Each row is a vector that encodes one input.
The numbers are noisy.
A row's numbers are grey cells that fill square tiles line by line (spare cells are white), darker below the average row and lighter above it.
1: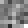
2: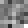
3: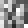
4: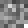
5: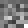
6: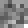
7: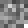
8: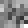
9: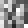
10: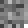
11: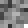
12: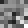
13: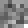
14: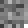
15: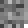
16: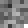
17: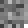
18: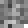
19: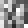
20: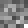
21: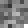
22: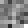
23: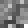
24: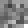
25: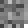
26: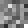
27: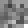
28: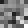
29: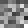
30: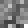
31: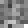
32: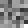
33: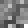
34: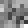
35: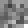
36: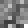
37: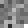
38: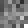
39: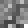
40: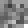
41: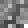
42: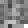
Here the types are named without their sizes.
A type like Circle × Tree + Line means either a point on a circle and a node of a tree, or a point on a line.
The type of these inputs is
List(Line).
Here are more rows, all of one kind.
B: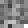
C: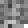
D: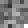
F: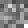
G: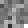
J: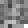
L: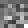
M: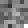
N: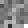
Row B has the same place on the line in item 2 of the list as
C and J.
